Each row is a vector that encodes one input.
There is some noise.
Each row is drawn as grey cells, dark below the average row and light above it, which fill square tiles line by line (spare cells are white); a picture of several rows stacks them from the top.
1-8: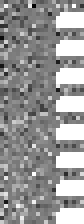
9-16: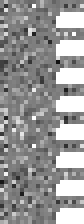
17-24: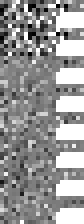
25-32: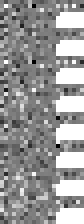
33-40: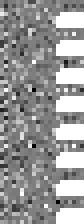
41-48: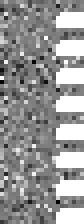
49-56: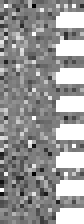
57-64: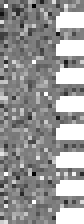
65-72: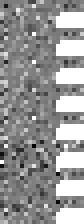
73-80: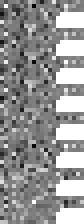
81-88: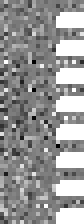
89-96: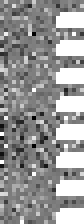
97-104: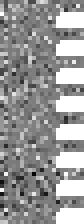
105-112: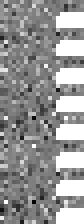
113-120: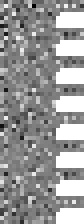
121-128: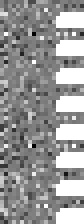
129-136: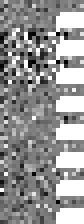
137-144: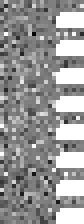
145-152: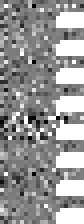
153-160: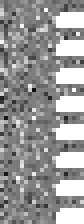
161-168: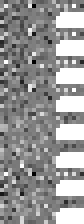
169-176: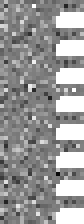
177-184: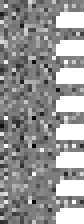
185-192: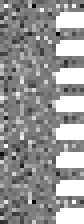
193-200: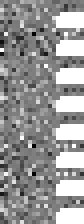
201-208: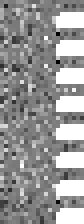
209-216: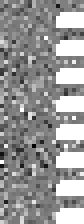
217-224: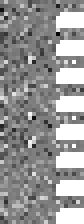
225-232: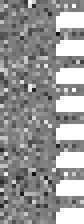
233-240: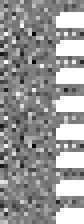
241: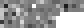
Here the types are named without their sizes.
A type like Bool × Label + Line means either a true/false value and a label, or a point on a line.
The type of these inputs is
List(Line).
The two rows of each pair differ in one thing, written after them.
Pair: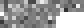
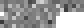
the place on the line in item 1 of the list
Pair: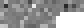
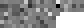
the place on the line in item 1 of the list
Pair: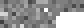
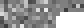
the place on the line in item 1 of the list
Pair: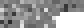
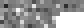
the place on the line in item 2 of the list
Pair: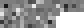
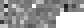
the place on the line in item 1 of the list
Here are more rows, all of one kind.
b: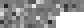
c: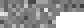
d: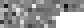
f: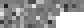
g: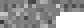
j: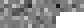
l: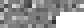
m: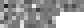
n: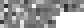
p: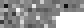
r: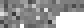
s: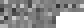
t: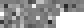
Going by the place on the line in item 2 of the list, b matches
d, f, n and s.
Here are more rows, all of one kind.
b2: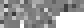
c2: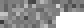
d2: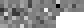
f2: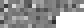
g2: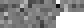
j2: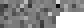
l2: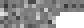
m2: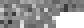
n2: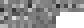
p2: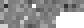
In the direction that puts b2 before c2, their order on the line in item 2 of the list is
m2, b2, d2, l2, p2, g2, c2, j2, f2, n2.
